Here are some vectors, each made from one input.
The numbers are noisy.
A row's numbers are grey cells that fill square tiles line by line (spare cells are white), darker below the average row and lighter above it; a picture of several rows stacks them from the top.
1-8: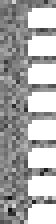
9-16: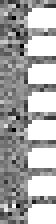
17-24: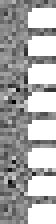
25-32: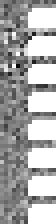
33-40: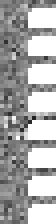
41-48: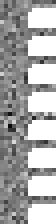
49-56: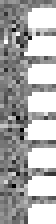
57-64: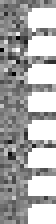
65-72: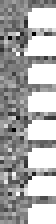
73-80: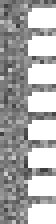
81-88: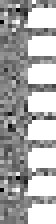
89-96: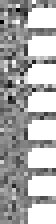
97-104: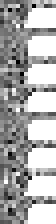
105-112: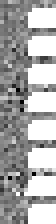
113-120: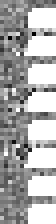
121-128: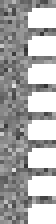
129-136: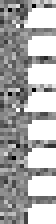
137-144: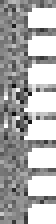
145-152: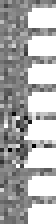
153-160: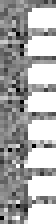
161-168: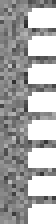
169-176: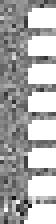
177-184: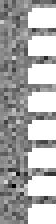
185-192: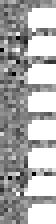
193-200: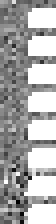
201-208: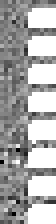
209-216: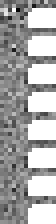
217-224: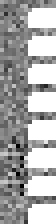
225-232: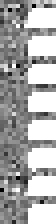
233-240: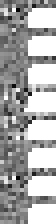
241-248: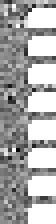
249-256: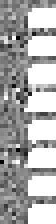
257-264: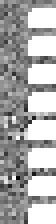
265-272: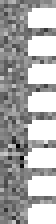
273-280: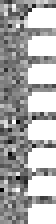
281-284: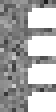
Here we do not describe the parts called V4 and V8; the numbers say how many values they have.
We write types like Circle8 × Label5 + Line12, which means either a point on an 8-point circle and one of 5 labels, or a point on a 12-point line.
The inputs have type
Label6 × (Line10 + V4) + V8.
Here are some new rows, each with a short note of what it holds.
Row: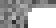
one of 6 labels and a value of V4
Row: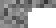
one of 6 labels and a point on a 10-point line
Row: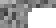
one of 6 labels and a point on a 10-point line
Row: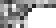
a value of V8
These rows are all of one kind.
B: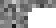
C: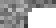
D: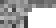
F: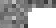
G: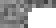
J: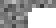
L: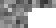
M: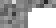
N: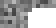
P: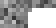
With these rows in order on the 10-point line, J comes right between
F and M.
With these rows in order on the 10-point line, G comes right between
C and F.
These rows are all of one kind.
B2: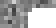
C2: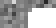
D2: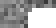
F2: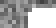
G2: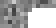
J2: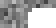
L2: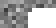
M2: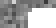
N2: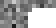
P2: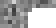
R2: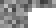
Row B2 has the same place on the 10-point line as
F2, G2, P2 and R2.
